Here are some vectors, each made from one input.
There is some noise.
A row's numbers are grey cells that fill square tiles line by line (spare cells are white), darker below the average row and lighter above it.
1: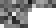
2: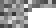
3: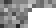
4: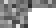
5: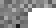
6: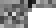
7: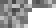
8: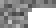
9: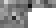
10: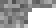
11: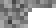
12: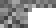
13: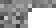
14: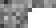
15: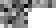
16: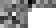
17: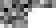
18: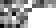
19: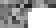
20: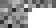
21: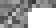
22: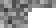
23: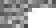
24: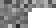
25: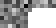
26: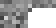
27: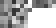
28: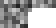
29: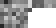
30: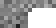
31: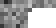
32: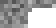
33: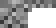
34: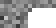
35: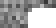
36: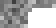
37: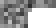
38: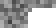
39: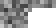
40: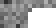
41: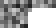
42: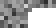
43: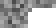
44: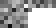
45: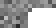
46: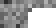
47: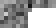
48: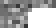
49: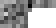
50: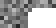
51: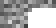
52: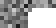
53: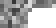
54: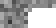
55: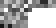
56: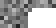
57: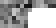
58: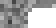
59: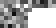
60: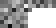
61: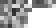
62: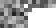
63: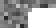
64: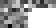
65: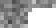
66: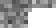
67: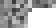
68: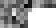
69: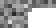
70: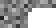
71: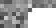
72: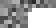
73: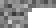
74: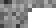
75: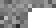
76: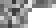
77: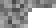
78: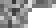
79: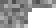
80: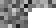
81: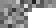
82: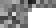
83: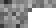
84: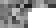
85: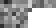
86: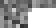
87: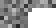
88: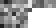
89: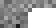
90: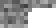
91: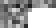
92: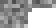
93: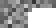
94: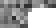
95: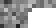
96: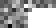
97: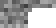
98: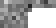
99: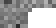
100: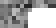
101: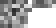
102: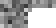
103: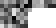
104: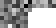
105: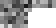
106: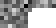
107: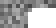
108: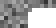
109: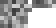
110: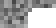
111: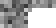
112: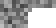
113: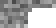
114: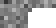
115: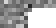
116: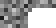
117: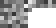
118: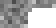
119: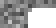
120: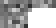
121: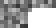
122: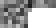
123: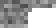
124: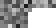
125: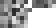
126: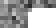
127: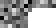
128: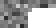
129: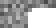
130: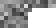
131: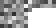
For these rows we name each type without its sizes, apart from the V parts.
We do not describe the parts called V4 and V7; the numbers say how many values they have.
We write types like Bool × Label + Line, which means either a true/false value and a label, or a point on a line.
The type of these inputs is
Bool × Line + V4 × V7.
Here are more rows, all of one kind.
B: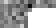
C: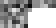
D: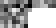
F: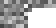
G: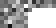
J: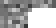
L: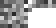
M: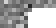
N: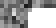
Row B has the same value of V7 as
F and M.
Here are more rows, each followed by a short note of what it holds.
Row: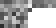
a point on a line and a true/false value
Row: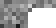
a point on a line and a true/false value
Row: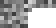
a value of V4 and a value of V7
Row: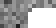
a point on a line and a true/false value
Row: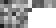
a point on a line and a true/false value
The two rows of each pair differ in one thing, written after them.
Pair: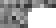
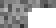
the value of V7
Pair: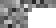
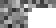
the value of V7
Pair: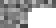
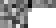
the value of V7
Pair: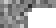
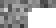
the value of V7
